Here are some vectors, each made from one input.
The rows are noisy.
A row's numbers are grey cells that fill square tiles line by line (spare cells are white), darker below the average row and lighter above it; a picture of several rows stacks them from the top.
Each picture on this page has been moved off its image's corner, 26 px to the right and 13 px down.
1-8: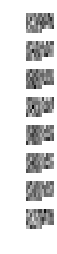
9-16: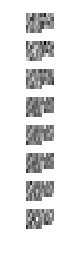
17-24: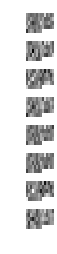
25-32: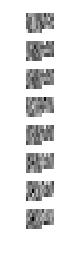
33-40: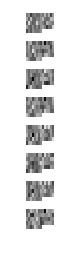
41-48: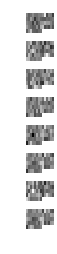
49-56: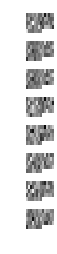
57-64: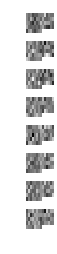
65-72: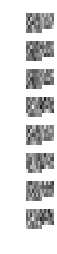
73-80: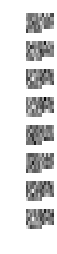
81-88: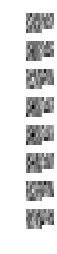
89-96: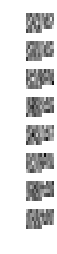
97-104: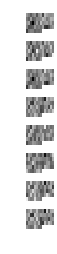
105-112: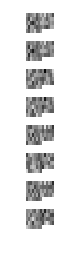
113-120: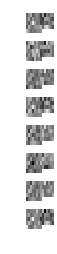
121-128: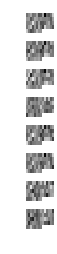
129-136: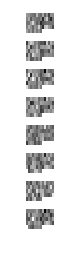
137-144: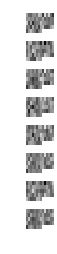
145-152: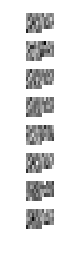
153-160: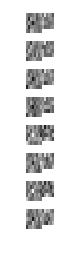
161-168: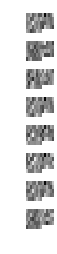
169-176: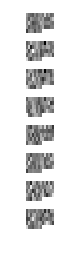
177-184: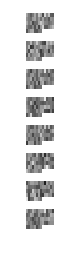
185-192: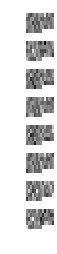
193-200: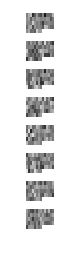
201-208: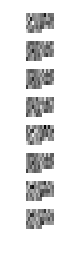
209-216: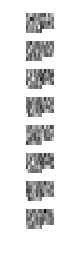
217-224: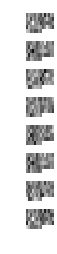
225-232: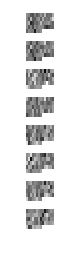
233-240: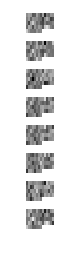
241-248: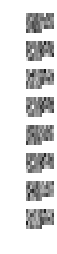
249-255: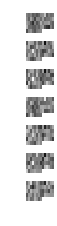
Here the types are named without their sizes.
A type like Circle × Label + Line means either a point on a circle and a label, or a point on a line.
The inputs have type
Label × (Label × Label + Tree).
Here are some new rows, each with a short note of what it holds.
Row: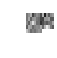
three labels
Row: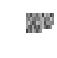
a label and a node of a tree
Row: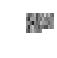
a label and a node of a tree
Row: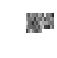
a label and a node of a tree
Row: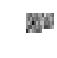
a label and a node of a tree
